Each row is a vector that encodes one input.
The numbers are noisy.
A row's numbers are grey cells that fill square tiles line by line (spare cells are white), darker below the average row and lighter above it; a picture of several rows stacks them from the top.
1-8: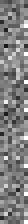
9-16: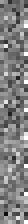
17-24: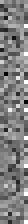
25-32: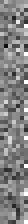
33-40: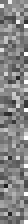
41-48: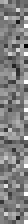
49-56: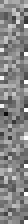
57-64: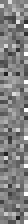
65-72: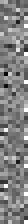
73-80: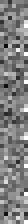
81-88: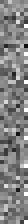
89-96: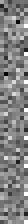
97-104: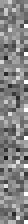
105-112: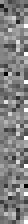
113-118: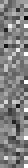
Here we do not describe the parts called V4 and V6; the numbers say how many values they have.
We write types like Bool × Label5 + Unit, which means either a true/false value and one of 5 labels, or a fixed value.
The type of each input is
Bool × (Line7 × Line7 + V6) × V4.
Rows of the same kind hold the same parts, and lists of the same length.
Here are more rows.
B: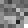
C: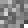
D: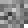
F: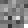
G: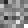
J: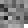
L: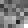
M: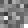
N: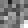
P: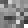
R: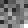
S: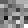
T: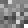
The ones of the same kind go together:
B, G, J, L, N, R, S
C, D, F, M, P, T

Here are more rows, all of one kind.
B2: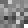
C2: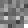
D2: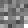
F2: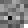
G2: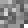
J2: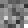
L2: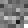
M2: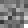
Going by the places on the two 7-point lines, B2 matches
J2 and L2.
